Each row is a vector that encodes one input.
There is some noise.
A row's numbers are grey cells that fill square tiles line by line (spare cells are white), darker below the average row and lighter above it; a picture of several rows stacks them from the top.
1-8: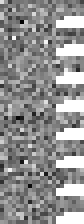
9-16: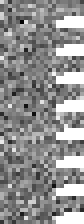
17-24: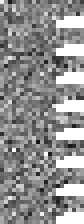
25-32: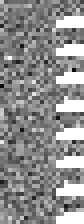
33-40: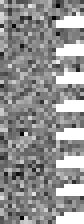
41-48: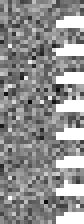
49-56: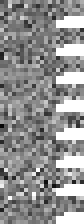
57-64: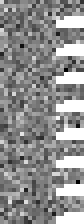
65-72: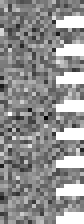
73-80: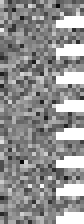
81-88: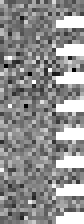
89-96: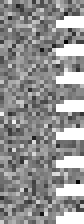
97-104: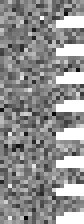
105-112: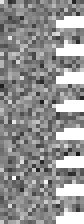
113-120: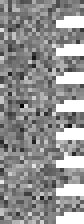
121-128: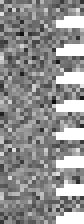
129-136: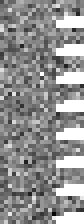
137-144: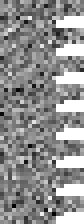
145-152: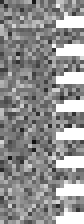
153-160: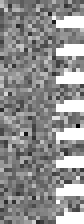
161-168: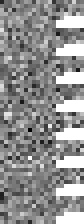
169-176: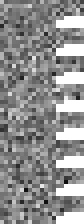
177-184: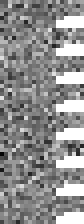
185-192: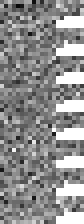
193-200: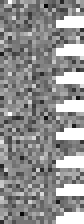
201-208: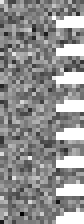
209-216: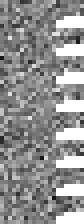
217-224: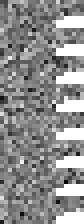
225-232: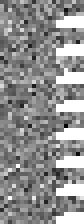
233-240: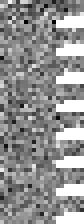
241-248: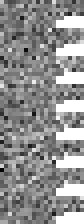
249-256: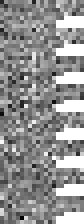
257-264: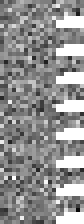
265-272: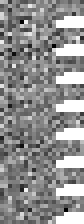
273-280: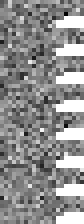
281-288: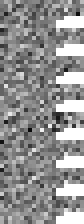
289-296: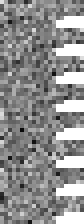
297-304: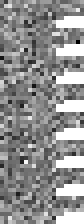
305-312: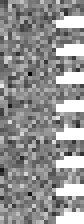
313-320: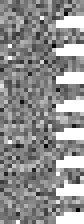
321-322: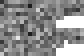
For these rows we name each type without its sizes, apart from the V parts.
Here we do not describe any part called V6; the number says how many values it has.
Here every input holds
a value of V6, together with either a label, or a point on a line.
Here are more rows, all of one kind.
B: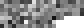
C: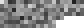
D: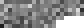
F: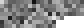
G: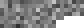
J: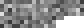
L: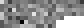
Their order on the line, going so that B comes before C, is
L, J, B, D, F, G, C.
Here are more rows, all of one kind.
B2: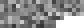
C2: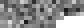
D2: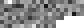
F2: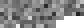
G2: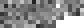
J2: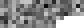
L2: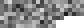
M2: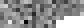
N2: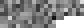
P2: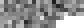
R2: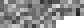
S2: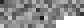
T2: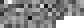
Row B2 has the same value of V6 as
C2, M2 and P2.
